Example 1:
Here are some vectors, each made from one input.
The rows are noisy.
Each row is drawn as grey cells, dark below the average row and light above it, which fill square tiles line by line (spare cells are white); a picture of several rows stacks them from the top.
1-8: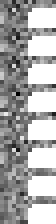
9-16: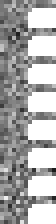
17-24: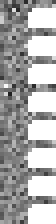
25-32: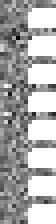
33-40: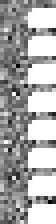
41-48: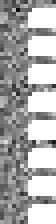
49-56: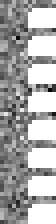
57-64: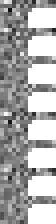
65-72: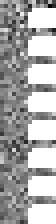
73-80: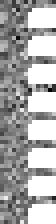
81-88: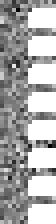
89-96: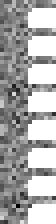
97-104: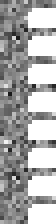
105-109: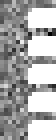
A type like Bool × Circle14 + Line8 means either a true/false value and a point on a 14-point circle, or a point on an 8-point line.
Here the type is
Bool × Bool × Bool + List2(Line5).
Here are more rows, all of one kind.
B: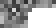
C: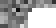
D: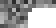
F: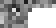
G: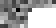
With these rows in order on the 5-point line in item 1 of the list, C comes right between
D and G.
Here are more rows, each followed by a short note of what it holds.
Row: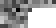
a list of two items
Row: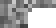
three true/false values
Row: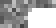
three true/false values
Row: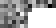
the empty list
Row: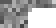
three true/false values
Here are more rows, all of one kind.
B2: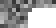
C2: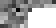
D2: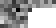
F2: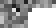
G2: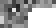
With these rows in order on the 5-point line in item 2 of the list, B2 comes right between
F2 and G2.
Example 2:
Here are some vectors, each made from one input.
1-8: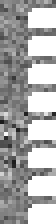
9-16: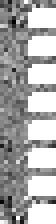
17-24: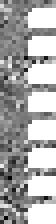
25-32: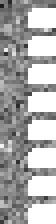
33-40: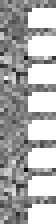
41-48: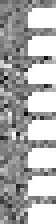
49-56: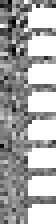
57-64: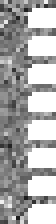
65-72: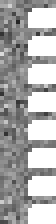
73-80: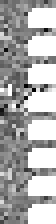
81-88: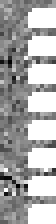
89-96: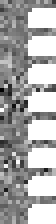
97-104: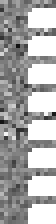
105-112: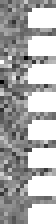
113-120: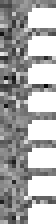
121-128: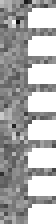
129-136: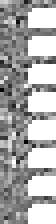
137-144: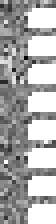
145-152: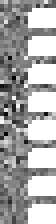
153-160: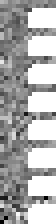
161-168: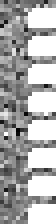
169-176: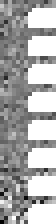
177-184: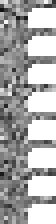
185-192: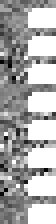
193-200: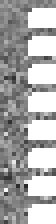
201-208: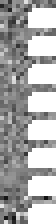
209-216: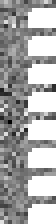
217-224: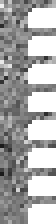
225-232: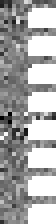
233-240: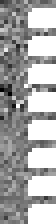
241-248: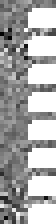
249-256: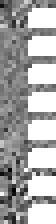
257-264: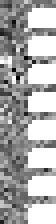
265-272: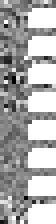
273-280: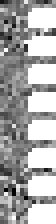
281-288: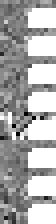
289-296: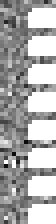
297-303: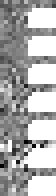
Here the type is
(Line14 + Tree11) × Tree7.
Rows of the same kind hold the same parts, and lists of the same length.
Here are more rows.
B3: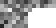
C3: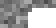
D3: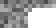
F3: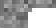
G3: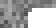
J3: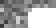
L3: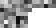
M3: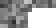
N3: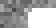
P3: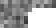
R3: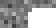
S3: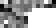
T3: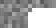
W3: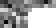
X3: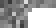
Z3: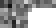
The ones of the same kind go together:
B3, D3, L3, N3, P3, R3, T3, W3, X3, Z3
C3, F3, G3, J3, M3, S3

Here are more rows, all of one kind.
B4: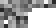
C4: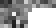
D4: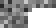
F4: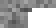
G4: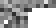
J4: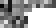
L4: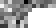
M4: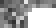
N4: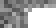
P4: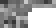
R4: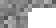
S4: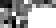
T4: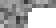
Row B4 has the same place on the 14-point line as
D4, G4, M4 and P4.
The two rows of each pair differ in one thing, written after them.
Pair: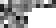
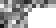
the place on the 14-point line
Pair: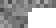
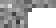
the node of the tree
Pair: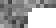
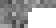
the place on the 14-point line
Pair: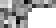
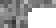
the node of the tree
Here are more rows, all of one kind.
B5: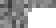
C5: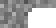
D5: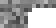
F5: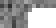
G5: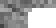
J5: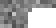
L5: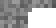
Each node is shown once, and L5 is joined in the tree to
B5, F5 and J5.
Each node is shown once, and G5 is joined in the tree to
B5.
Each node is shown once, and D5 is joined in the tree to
F5.
